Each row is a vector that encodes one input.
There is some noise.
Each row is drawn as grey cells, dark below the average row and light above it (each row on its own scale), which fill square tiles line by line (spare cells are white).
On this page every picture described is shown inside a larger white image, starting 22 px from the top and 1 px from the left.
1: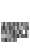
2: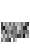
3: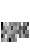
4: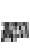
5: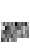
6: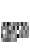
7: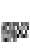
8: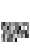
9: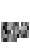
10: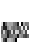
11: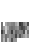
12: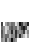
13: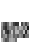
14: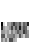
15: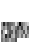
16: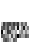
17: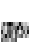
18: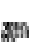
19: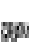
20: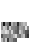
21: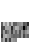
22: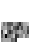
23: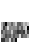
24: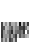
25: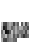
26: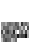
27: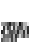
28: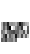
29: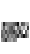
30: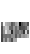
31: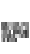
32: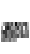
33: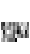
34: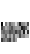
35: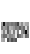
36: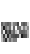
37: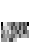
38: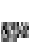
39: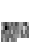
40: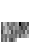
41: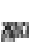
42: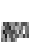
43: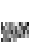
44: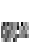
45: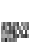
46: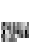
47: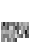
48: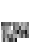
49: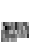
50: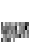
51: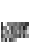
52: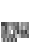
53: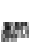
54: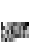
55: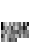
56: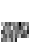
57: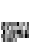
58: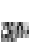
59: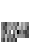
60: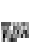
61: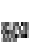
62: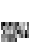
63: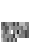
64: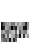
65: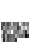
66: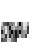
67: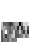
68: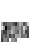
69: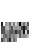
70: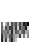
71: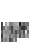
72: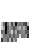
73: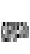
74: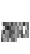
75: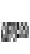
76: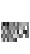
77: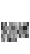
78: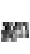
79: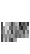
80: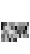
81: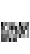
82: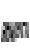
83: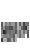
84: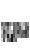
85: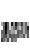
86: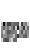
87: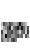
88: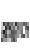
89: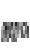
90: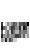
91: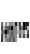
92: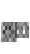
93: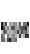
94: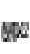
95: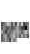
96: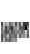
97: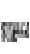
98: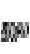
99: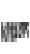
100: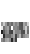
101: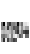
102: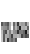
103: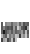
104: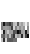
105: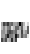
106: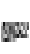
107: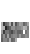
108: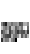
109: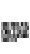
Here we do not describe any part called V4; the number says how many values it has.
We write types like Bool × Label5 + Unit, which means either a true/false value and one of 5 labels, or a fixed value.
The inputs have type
(Tree7 + Tree8) × V4.
